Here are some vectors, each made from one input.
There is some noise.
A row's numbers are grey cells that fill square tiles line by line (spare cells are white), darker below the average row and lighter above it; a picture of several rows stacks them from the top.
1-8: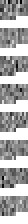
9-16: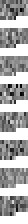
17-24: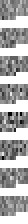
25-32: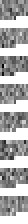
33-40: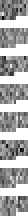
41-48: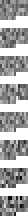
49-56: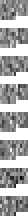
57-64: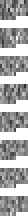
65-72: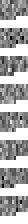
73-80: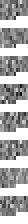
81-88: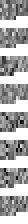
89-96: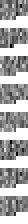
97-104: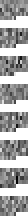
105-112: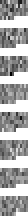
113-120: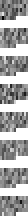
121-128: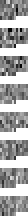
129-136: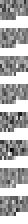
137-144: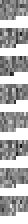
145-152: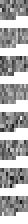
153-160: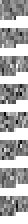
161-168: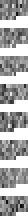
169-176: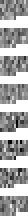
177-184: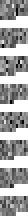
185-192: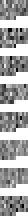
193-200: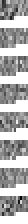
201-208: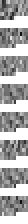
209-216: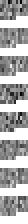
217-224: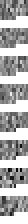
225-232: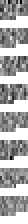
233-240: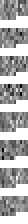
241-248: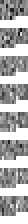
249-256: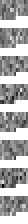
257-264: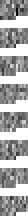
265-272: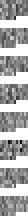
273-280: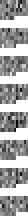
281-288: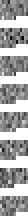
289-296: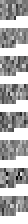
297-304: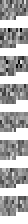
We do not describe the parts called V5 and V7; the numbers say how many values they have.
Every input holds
a value of V5, together with either a point on a 9-point circle and a true/false value, or a value of V7.
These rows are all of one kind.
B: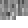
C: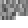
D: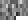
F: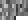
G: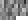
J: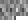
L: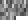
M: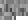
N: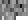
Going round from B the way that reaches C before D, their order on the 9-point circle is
B, N, L, F, C, M, G, D, J.
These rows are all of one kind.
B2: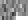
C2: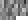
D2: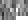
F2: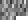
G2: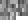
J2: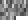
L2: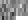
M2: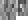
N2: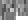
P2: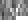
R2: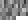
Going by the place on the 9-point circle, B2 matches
M2 and N2.
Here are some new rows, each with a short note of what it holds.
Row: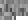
a point on a 9-point circle, a true/false value and a value of V5
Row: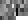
a value of V5 and a value of V7
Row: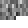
a point on a 9-point circle, a true/false value and a value of V5
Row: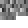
a point on a 9-point circle, a true/false value and a value of V5
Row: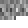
a point on a 9-point circle, a true/false value and a value of V5
